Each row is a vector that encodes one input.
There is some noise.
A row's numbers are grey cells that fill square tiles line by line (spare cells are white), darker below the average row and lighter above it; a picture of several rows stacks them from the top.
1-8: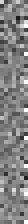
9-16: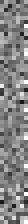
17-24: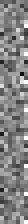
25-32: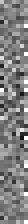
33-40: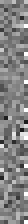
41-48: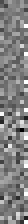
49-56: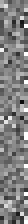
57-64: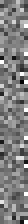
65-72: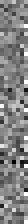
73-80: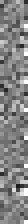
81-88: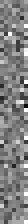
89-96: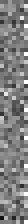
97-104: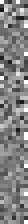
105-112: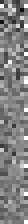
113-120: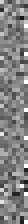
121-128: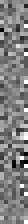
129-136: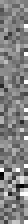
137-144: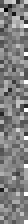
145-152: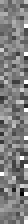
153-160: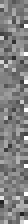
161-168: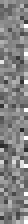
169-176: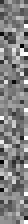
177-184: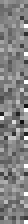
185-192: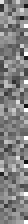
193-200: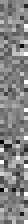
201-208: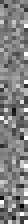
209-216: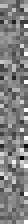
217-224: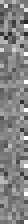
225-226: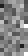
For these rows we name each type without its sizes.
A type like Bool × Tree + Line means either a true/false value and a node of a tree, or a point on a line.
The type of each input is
Bool × Bool × Bool.
